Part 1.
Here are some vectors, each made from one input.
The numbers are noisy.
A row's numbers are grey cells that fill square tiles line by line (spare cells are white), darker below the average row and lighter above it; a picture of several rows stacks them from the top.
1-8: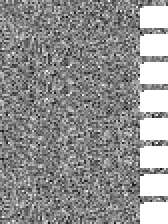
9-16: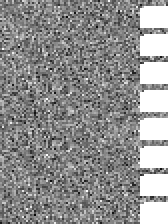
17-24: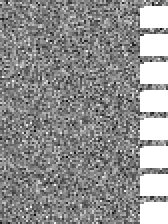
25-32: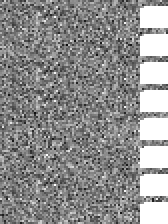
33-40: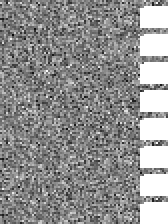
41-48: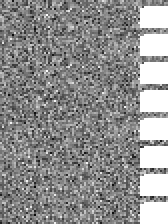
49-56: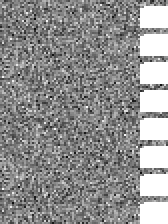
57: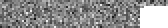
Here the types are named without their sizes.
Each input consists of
a label.
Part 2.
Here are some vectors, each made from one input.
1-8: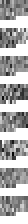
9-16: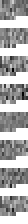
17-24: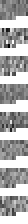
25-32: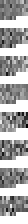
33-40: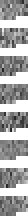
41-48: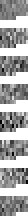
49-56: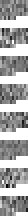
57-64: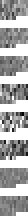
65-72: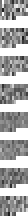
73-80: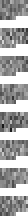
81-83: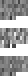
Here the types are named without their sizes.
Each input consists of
either a fixed value, or three true/false values.
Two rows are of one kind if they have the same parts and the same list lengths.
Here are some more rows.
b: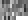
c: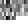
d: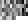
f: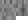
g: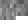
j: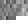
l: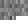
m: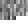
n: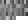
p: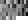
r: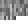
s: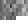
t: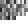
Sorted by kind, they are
b, m, r, t
c, d, f, g, j, l, n, p, s

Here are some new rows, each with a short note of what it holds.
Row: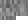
three true/false values
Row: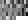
three true/false values
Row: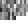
a fixed value
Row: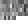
a fixed value
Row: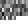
a fixed value
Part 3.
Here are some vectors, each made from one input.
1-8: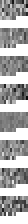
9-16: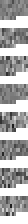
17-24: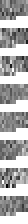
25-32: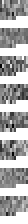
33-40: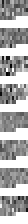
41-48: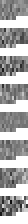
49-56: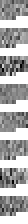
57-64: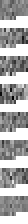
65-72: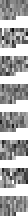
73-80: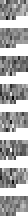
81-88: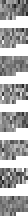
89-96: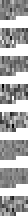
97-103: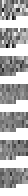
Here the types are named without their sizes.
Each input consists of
either a fixed value, or three true/false values.
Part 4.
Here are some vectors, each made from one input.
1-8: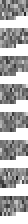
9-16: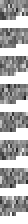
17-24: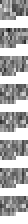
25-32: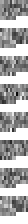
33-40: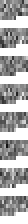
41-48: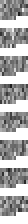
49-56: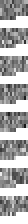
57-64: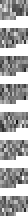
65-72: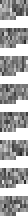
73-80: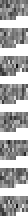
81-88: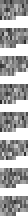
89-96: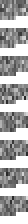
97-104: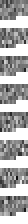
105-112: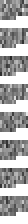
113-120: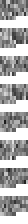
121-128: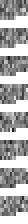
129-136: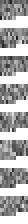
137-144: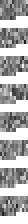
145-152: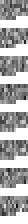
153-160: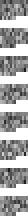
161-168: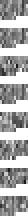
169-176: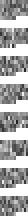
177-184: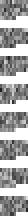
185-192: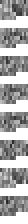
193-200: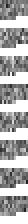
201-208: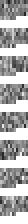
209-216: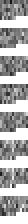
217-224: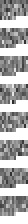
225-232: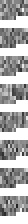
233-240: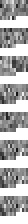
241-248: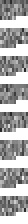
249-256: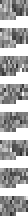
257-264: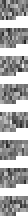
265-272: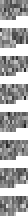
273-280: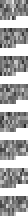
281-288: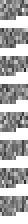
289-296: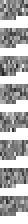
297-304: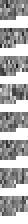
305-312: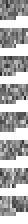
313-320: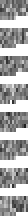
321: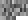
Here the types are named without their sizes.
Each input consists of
a label.
